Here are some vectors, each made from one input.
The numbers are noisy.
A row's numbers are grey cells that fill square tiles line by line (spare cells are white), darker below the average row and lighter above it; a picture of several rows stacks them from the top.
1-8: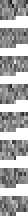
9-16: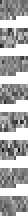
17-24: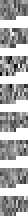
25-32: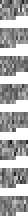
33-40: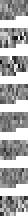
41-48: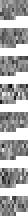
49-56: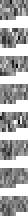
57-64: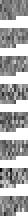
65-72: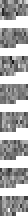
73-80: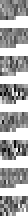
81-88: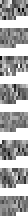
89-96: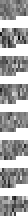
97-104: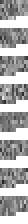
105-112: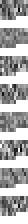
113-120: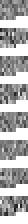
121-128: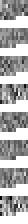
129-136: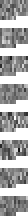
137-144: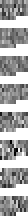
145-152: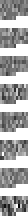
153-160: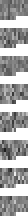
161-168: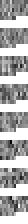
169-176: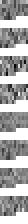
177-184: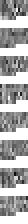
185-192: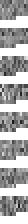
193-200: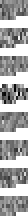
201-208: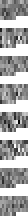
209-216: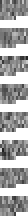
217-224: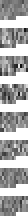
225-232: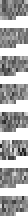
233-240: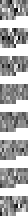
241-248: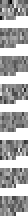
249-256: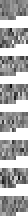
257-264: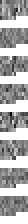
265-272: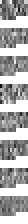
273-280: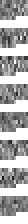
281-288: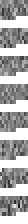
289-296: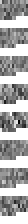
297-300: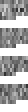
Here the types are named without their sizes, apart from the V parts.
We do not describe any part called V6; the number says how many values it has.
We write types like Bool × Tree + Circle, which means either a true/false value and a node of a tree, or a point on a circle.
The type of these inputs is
Line × Line × List(Circle) + (Unit + V6 × V6) × V6.
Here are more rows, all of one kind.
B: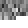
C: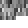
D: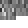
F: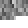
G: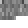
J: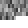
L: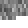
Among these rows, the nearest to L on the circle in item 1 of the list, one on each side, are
B and G.
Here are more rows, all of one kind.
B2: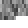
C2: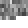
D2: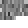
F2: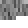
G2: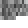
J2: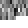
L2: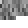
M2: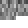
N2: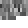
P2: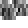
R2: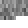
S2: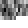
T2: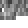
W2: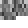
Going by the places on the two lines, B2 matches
G2, J2 and W2.
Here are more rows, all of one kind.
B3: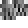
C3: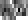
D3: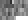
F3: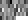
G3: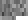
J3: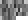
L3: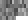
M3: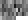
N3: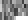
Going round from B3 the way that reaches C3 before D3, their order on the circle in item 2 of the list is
B3, C3, L3, D3, M3, J3, N3, F3, G3.
